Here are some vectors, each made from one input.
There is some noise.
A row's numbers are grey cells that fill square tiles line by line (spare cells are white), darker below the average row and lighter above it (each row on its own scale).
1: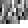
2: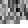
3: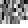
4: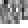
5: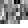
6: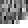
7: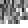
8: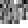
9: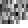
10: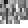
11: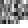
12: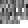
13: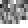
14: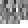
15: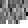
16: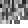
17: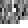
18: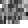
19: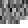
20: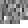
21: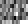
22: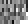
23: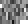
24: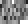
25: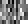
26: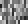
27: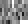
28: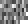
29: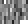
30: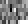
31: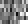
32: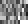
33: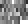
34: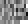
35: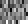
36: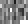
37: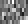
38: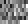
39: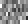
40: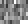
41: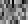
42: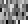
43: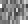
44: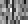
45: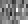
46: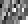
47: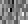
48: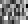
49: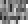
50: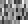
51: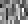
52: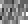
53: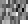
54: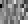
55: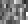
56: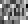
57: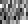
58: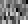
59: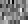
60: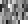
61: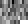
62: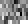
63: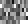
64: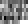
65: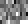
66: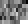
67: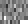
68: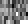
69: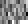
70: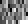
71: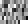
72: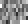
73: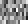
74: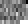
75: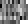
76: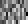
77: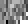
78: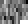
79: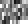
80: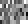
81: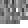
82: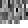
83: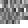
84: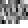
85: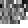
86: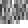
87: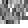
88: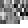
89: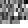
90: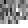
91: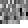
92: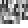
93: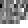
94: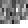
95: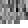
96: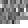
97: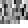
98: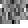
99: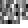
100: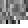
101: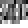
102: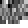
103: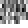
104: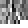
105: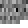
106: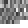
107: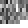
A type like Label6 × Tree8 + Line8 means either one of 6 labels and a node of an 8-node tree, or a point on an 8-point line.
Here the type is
Bool × (Line5 + Tree10).
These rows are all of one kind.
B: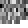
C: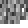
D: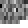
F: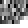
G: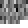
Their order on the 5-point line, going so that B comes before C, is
B, F, D, G, C.
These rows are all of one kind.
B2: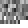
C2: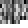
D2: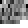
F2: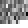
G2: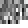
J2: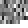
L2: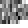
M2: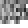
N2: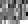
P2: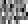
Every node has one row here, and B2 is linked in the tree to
J2.
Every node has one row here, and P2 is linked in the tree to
C2 and L2.
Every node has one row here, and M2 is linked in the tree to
L2.
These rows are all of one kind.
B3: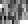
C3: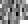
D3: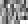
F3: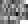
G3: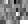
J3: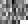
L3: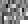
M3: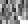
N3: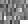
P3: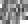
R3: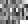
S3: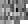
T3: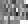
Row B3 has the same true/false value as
G3 and S3.
